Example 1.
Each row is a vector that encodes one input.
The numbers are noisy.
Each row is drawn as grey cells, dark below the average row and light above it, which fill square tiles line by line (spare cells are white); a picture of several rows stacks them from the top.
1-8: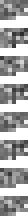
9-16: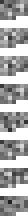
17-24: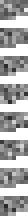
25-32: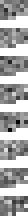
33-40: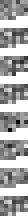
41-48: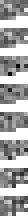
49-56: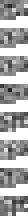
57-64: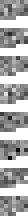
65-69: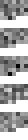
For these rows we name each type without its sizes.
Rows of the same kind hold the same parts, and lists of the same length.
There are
2 kinds of row.
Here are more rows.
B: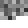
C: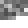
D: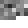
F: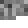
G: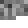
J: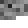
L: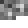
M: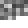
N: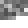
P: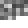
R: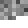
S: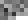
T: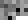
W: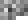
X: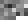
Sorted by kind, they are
B, D, F, G, J, L, R, T, W, X
C, M, N, P, S

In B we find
a node of a tree.
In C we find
a point on a line.
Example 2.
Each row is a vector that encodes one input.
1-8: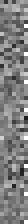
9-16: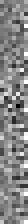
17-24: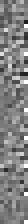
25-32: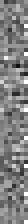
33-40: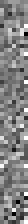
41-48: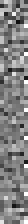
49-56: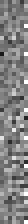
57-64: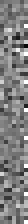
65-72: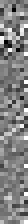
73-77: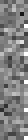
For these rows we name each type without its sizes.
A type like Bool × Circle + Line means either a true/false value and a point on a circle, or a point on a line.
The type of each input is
List(Line).
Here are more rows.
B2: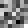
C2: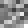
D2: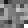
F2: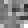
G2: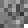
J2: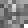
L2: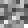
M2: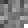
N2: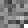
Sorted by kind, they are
B2
C2, F2, L2
D2, G2, J2, M2, N2

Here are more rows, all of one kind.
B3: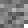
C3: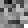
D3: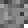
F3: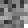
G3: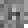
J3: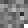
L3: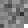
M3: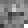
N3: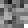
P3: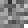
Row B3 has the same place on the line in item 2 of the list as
G3 and M3.
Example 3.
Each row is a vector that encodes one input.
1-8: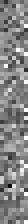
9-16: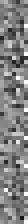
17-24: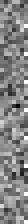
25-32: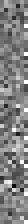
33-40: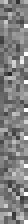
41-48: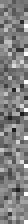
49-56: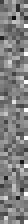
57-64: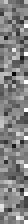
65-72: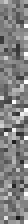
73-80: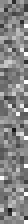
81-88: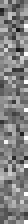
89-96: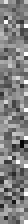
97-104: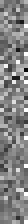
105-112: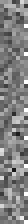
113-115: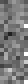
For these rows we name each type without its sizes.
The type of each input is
Circle × Line.
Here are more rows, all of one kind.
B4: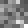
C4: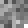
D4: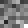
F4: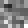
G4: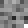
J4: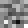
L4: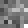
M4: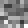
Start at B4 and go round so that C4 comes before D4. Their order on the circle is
B4, M4, C4, G4, J4, L4, F4, D4.
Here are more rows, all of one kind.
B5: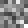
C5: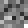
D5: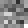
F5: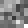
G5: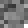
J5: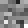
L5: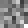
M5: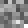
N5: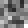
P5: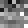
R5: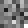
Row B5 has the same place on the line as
L5 and M5.
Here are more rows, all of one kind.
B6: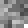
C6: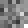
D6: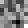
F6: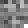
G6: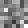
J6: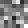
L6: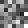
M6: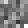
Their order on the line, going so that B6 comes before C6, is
B6, G6, J6, F6, C6, M6, D6, L6.
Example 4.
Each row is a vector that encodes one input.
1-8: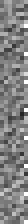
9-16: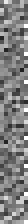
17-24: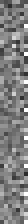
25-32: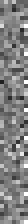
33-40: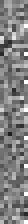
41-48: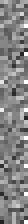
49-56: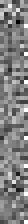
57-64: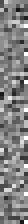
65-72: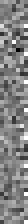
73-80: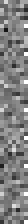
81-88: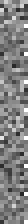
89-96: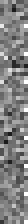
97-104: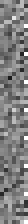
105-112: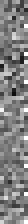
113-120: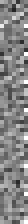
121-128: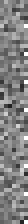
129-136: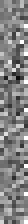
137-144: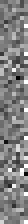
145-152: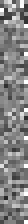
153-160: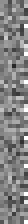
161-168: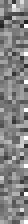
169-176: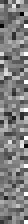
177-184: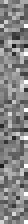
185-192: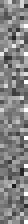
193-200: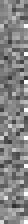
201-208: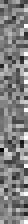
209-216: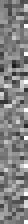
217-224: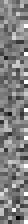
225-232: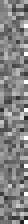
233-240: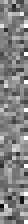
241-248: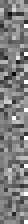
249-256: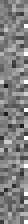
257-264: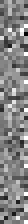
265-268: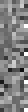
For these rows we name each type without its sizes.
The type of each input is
List(Circle).
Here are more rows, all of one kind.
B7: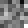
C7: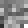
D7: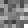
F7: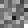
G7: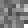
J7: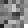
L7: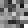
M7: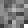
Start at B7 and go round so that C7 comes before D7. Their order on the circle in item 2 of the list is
B7, M7, G7, C7, J7, F7, D7, L7.
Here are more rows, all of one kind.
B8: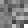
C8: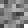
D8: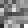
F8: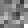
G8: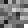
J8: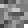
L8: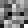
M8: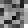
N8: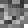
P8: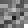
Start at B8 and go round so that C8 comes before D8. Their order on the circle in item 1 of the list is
B8, L8, C8, J8, N8, P8, F8, D8, M8, G8.
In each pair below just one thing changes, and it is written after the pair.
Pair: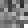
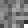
the place on the circle in item 2 of the list
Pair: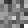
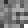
the place on the circle in item 1 of the list
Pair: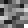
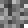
the place on the circle in item 2 of the list
